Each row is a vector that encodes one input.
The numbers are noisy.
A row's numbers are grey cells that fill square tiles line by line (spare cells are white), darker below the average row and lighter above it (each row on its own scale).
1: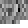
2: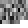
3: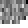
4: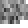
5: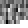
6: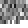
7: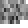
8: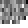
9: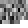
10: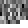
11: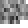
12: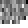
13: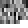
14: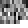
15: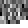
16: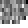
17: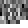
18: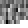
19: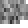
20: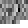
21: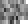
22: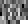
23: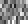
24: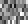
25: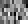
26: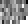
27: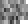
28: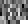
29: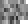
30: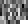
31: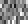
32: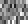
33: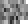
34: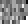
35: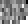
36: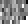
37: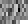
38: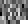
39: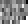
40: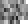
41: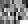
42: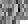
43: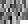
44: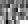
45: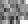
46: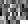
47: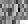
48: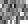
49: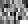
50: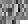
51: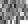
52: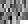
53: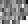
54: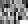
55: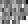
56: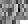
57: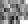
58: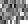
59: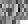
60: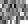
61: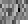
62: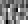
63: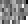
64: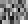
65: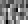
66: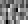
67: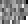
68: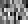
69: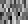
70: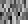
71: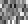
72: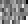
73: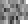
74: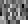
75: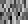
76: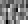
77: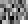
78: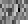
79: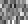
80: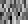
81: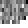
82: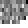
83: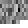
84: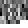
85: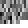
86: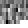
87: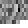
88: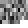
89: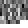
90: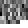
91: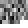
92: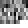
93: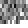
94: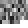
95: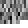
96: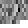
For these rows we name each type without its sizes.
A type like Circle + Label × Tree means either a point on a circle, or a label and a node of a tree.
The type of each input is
Line.
